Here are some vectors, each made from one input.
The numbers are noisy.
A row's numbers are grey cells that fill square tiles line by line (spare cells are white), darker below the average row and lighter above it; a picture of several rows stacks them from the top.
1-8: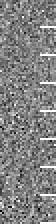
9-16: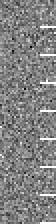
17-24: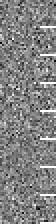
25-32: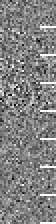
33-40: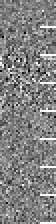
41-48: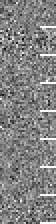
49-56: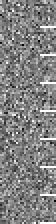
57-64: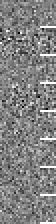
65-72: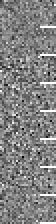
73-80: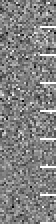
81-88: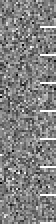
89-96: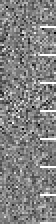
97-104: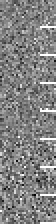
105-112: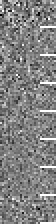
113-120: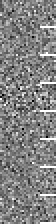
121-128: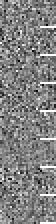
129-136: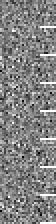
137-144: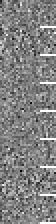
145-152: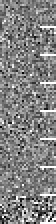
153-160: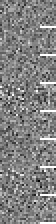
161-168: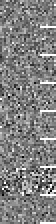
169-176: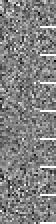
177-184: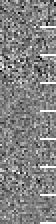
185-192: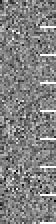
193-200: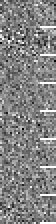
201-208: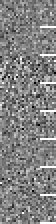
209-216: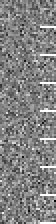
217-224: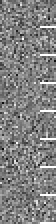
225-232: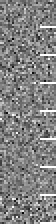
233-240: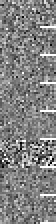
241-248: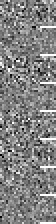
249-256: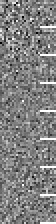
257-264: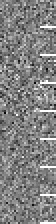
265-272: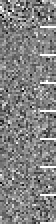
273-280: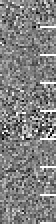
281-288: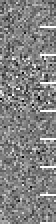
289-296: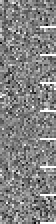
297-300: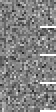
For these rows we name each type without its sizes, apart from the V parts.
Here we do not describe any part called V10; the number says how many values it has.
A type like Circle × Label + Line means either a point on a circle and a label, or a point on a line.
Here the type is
List(Line × V10).
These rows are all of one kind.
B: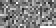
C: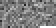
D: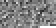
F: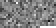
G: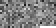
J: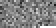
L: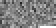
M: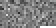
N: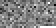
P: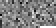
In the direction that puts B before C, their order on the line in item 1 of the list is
N, D, F, B, L, J, M, P, G, C.
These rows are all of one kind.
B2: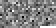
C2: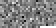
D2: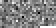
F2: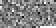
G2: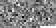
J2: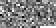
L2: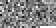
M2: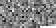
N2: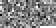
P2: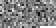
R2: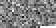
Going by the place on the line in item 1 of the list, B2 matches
M2 and R2.
